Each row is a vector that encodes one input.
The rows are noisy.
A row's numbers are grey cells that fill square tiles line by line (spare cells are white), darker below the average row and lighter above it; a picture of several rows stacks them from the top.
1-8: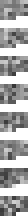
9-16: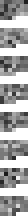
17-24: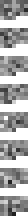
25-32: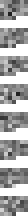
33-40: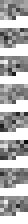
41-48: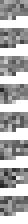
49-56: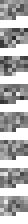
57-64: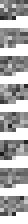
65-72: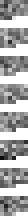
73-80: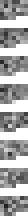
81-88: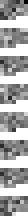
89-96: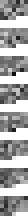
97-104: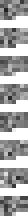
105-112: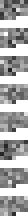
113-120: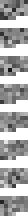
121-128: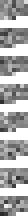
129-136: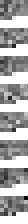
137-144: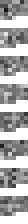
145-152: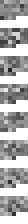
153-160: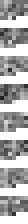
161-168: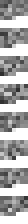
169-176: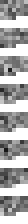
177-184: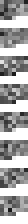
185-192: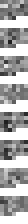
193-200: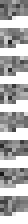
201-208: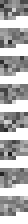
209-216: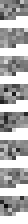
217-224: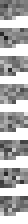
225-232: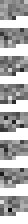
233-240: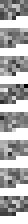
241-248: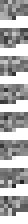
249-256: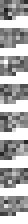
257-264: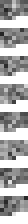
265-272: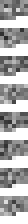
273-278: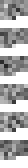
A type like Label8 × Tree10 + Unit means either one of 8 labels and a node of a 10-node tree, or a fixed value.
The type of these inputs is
(Bool × Circle10 + Line9) × Line8.
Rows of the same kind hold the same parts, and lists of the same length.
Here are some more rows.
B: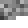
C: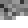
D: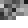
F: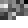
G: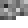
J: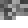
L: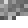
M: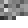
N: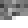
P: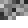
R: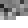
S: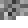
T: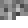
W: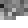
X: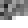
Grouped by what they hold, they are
B, D, F, G, L, M, P, S, T
C, J, N, R, W, X

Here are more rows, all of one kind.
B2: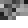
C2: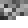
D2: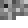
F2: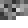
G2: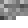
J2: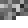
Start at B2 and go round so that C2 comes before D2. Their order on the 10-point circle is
B2, C2, F2, D2, J2, G2.
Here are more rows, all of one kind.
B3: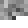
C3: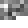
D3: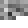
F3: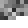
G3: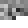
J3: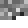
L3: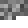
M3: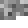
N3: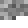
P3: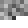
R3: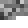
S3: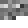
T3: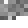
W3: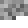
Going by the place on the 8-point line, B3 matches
N3, T3 and W3.
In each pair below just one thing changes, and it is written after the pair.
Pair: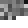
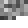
the place on the 8-point line
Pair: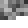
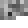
the true/false value
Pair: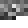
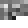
the true/false value
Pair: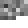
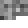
the place on the 10-point circle
